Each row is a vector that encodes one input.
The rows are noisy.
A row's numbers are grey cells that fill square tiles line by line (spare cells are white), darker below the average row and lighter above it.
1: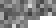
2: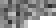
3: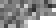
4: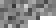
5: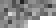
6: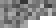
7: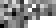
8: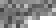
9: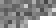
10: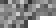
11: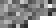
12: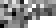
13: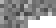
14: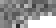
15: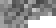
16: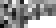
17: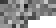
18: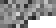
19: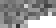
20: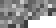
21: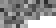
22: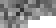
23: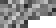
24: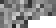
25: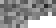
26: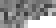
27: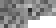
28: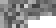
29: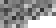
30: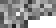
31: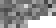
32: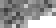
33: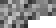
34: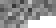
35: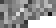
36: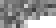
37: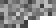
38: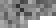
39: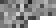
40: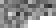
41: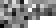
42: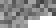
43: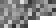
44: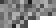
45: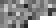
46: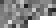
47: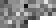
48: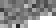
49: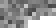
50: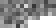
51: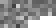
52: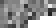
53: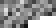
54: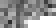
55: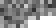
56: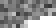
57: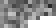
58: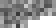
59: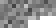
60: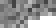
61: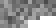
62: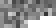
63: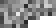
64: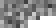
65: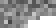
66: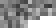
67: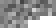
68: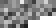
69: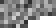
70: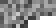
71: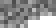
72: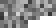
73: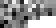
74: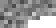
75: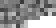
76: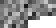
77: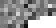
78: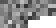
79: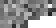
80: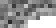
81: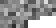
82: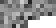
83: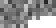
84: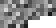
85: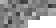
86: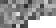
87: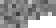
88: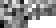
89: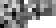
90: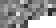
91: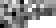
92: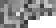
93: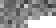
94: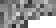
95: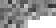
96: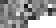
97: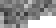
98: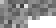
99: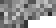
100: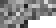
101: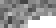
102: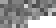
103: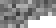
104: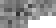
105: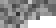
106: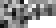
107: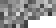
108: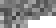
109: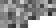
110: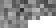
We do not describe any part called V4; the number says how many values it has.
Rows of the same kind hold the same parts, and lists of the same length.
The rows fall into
3 kinds.
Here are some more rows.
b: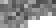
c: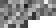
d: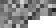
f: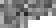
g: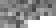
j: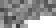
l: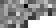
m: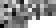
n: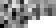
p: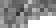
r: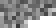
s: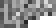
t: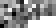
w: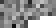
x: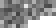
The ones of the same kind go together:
b, f, g, j, p, r, x
c, d, l, s, w
m, n, t

